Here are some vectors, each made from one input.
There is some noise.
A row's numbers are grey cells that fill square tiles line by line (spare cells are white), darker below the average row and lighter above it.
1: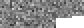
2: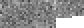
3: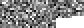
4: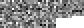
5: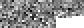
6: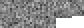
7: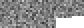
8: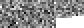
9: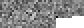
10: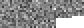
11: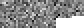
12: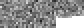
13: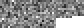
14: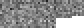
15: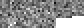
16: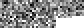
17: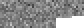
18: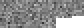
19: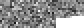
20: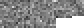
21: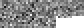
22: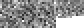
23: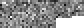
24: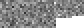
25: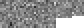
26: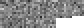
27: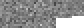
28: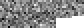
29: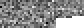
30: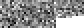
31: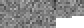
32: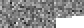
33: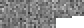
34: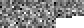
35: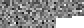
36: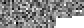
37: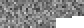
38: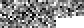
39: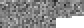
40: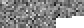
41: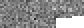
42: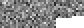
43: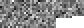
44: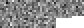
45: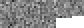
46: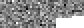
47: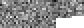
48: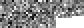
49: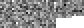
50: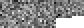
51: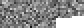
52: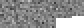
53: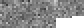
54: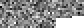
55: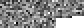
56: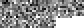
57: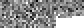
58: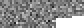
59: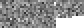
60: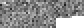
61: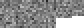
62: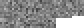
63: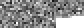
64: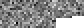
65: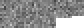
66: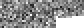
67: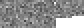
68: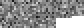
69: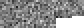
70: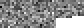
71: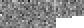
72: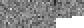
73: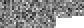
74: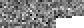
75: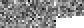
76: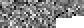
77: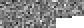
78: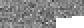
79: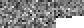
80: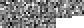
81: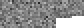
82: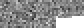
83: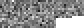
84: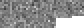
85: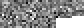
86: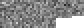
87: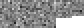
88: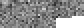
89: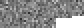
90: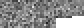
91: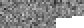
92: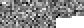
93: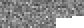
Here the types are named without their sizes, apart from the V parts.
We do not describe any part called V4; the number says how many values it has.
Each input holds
a point on a circle and a true/false value, together with either a point on a line, or a value of V4.
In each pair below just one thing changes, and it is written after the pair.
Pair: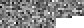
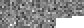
the true/false value
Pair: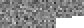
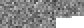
the value of V4
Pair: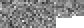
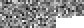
the place on the circle
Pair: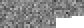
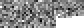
the value of V4
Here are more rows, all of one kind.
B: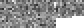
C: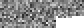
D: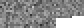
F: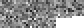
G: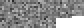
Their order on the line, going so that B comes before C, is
G, B, C, D, F.
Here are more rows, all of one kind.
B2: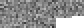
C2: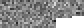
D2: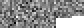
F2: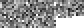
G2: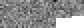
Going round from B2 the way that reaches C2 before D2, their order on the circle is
B2, G2, F2, C2, D2.
